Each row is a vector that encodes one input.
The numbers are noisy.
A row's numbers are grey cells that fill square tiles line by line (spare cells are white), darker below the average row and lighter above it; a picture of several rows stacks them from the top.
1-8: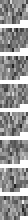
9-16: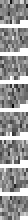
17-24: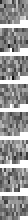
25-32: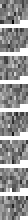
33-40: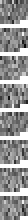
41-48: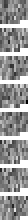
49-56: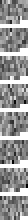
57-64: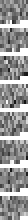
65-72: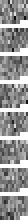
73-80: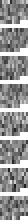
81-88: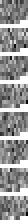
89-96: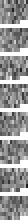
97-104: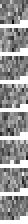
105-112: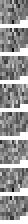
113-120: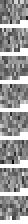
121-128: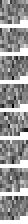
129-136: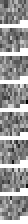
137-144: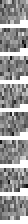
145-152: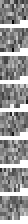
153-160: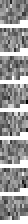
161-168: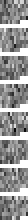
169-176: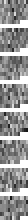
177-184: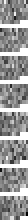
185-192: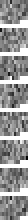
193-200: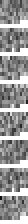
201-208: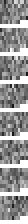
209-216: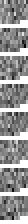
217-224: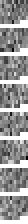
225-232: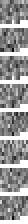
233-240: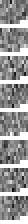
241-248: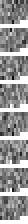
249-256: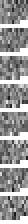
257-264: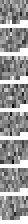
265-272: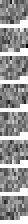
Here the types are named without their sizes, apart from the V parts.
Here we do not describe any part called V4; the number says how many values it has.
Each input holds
a point on a line, together with either a point on a line, or a value of V4.
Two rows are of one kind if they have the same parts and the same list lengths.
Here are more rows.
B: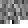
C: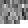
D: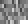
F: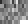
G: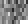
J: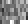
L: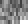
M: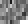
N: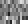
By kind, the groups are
B, D, F, J
C, G, L, M, N

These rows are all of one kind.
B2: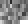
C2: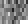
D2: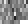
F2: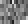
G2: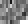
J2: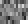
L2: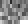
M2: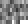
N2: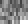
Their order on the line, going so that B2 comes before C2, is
M2, N2, L2, B2, G2, J2, F2, C2, D2.
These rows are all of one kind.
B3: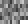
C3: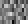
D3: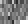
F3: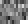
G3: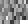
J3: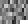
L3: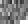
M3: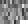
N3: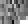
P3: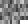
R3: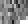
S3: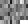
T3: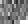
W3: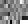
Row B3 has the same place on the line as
P3, S3 and W3.
